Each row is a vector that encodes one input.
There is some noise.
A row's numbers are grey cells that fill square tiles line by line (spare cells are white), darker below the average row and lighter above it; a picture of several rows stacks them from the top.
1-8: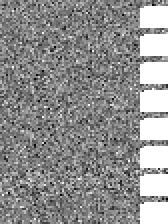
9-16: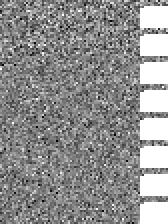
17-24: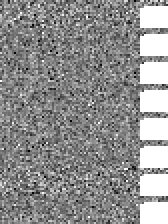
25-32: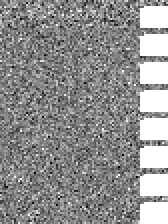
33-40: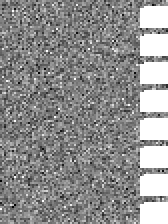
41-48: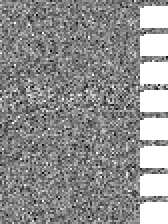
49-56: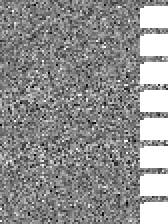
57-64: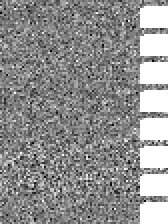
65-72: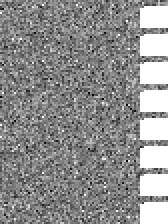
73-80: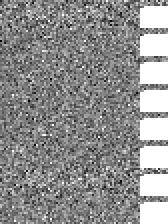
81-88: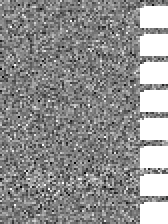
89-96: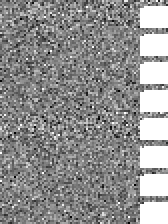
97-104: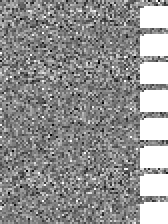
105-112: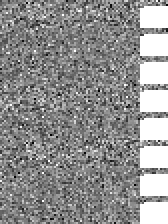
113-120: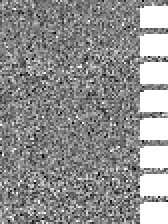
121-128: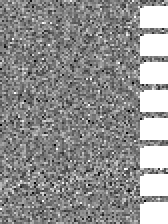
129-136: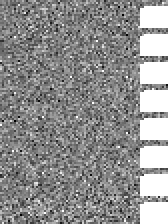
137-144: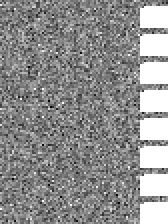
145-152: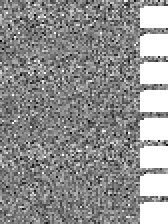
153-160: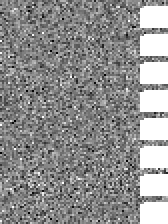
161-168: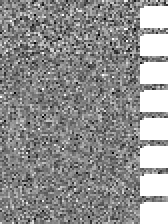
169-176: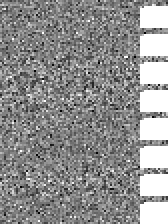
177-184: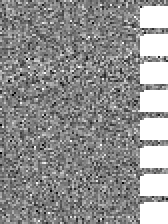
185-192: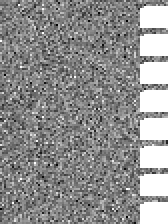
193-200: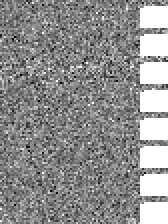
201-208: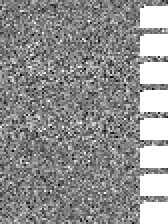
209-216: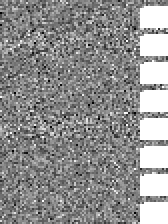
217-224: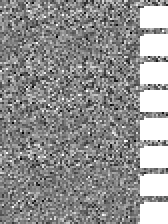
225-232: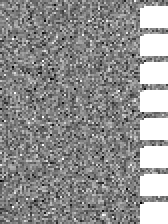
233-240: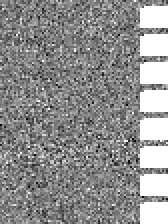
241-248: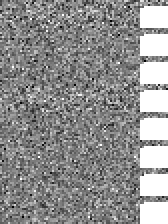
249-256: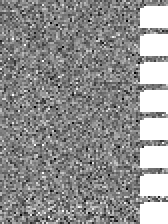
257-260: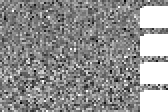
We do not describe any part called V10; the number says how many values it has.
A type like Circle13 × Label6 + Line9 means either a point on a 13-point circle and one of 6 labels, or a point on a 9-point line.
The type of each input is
Bool × Bool × Bool × (Tree7 + Unit) × V10 + Line8.
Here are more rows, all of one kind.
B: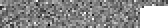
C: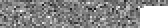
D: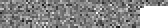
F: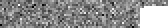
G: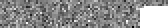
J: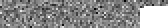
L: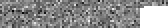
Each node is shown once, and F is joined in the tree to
B and G.
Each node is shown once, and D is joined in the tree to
B and L.
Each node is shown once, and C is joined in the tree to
B and J.
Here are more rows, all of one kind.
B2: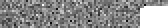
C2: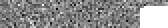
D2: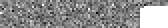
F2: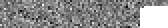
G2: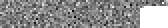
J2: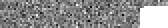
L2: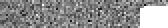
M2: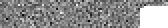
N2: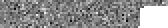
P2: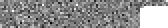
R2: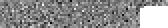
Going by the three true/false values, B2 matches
C2, J2, L2 and M2.
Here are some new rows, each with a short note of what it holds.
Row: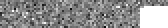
a node of a 7-node tree, three true/false values and a value of V10
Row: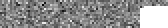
a node of a 7-node tree, three true/false values and a value of V10
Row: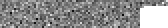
three true/false values and a value of V10
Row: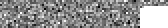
a point on an 8-point line
